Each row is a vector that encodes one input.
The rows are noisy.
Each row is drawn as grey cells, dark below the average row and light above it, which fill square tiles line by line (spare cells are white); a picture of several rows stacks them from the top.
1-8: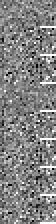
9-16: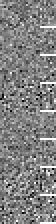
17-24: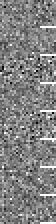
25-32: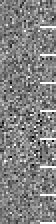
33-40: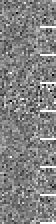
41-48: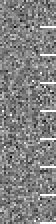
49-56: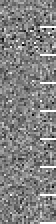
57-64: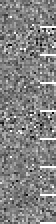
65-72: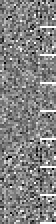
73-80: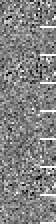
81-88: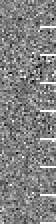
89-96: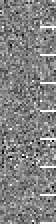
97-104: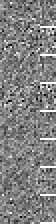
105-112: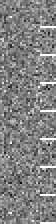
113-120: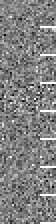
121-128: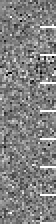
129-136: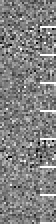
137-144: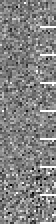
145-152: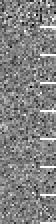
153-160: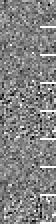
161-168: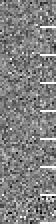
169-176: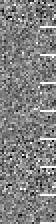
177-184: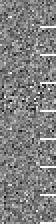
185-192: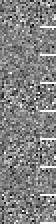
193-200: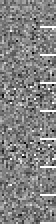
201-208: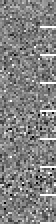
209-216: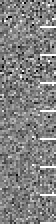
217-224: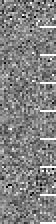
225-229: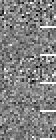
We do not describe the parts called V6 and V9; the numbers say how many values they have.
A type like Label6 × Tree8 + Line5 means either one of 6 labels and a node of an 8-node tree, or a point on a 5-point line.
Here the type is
Bool × (Line10 × (Tree12 + Unit) + V6 × V9).
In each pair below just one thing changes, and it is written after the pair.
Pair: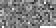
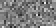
the true/false value
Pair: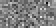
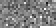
the node of the tree
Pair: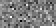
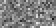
the node of the tree
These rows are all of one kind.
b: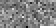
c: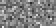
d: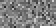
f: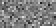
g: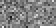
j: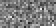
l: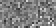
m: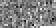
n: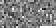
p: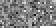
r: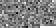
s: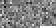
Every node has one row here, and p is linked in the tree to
r.
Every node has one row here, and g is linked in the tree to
c.
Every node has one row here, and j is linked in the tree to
b and n.
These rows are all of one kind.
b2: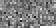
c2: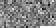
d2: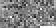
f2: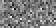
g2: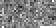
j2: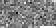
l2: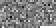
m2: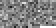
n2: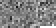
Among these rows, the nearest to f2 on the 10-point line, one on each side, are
l2 and m2.
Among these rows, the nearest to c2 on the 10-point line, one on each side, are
m2 and n2.
